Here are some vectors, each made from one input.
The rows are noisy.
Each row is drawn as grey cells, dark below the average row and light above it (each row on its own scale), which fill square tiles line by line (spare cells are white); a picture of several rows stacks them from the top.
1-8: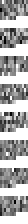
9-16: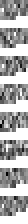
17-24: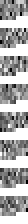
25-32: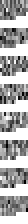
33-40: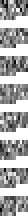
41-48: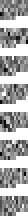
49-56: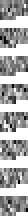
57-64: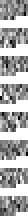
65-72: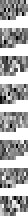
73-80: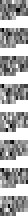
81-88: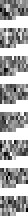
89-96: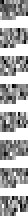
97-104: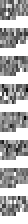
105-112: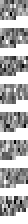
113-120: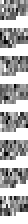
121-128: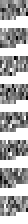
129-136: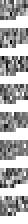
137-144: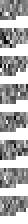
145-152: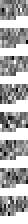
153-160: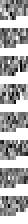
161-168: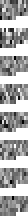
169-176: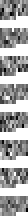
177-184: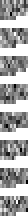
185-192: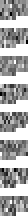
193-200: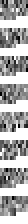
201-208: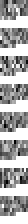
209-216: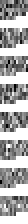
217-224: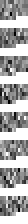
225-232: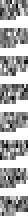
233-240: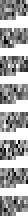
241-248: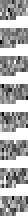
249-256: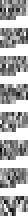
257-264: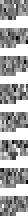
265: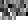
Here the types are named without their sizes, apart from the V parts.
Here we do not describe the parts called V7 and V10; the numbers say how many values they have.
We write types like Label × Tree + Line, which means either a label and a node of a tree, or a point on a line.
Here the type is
(Bool × Bool × Bool × Bool + V7) × Label × V10.
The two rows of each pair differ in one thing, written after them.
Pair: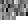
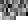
the label
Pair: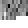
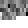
the value of V10
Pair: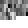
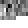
the label
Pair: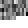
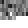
the value of V7
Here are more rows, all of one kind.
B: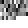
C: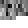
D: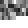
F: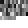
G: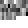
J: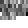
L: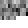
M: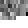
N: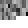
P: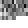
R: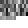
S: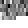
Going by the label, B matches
C and P.
